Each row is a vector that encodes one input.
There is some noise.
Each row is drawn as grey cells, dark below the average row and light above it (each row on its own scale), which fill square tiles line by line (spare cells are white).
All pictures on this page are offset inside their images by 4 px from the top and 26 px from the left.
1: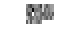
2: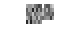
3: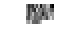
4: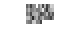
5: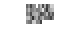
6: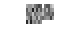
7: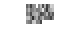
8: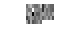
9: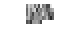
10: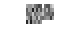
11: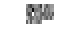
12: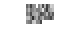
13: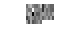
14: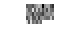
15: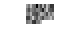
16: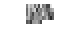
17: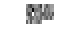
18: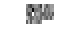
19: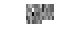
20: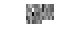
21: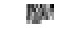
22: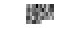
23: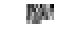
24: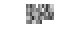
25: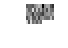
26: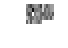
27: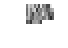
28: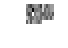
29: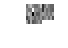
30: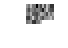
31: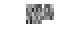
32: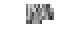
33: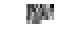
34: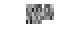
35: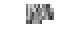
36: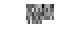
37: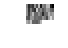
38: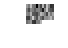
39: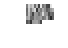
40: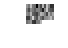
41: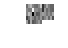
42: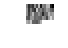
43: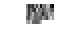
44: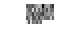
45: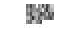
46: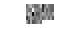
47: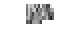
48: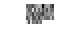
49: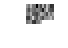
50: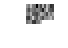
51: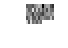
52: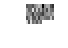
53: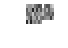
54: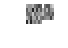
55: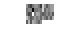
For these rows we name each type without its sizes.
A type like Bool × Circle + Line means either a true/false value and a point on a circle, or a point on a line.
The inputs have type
Bool × Bool × Bool.
